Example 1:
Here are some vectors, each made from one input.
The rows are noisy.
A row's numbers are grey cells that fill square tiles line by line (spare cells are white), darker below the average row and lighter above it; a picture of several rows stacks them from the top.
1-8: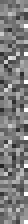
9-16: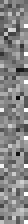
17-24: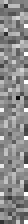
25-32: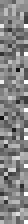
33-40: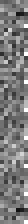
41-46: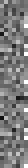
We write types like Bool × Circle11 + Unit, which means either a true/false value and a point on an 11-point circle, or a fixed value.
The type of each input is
Bool × Bool × Bool + Label5.
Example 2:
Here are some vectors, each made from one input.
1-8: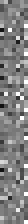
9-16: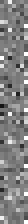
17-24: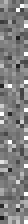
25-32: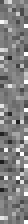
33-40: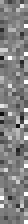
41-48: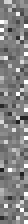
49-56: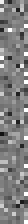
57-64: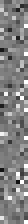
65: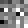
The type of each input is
Bool × Tree7.
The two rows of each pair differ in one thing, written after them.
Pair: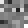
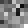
the true/false value
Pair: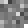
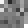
the node of the tree
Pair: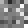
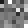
the true/false value
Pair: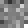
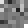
the node of the tree
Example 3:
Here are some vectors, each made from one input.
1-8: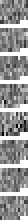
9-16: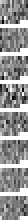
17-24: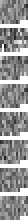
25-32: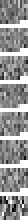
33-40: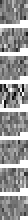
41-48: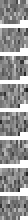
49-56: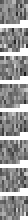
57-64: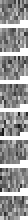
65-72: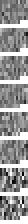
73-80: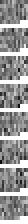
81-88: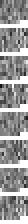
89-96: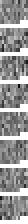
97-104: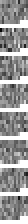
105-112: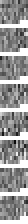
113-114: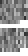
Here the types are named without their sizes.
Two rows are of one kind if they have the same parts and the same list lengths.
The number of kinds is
3.
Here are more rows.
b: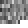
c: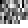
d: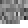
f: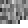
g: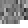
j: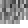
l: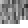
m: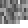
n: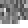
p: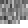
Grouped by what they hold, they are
b, d, f, g, m, n, p
c
j, l

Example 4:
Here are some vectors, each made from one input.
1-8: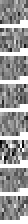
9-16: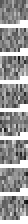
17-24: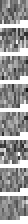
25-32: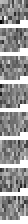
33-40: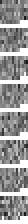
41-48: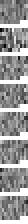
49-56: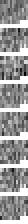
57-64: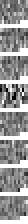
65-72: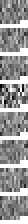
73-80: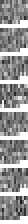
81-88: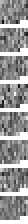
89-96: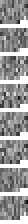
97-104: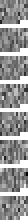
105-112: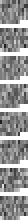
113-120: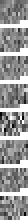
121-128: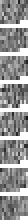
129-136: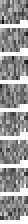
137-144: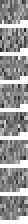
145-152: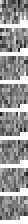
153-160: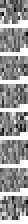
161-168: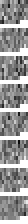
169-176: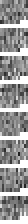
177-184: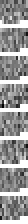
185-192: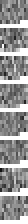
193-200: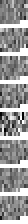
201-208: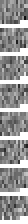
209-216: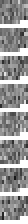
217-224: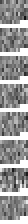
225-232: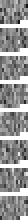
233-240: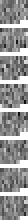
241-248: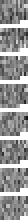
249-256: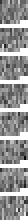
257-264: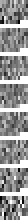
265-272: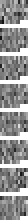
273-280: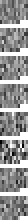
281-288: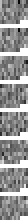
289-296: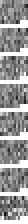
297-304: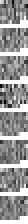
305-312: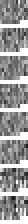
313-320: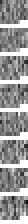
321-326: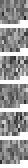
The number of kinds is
3.
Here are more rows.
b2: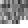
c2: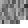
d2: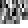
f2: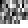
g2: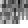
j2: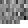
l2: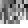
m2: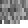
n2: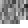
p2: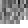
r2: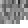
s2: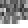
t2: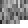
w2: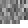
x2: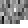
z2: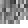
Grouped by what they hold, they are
b2, c2, g2, l2, n2, p2, r2, x2, z2
d2, f2
j2, m2, s2, t2, w2

